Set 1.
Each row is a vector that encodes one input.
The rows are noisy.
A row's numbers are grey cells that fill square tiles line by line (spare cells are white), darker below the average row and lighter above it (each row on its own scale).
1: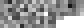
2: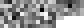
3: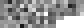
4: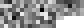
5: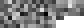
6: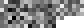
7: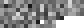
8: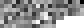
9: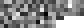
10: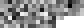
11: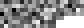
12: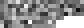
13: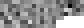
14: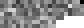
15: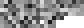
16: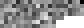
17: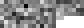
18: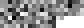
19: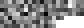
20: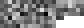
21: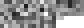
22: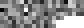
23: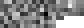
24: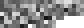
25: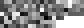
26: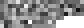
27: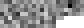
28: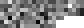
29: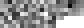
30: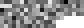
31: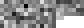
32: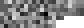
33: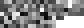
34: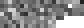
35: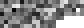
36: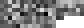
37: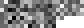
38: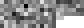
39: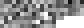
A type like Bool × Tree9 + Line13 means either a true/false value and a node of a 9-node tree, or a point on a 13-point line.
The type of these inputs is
Label8.
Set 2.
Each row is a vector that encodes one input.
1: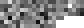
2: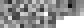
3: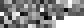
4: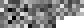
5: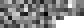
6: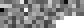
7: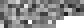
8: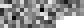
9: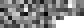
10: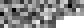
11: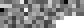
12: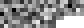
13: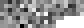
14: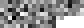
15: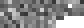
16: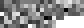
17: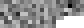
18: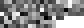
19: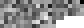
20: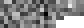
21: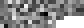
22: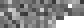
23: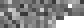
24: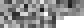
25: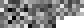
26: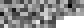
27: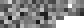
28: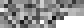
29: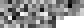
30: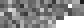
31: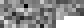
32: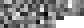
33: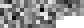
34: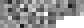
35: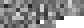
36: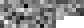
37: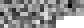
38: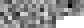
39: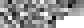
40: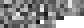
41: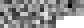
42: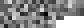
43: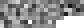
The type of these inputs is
Label8.
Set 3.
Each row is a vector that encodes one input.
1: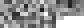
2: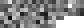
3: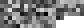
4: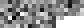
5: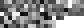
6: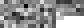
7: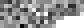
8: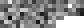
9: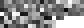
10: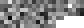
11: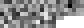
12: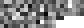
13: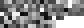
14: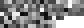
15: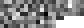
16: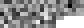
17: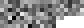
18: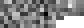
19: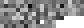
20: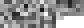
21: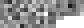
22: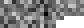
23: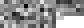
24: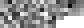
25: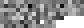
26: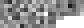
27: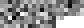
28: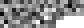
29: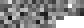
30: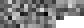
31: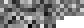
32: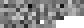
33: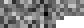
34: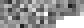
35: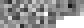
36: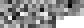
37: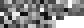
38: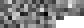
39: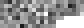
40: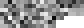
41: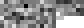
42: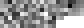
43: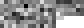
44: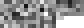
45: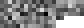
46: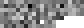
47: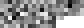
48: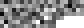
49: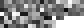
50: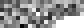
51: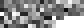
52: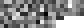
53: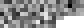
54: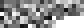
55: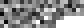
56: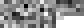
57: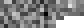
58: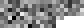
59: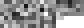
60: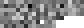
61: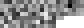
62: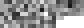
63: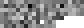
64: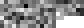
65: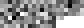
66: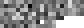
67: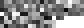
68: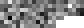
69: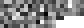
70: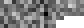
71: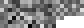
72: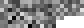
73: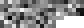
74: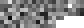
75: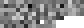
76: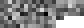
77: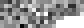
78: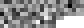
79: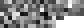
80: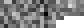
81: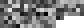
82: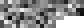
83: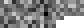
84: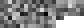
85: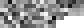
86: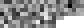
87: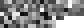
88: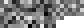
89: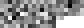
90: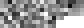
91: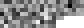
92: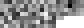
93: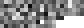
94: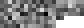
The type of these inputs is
Label5.
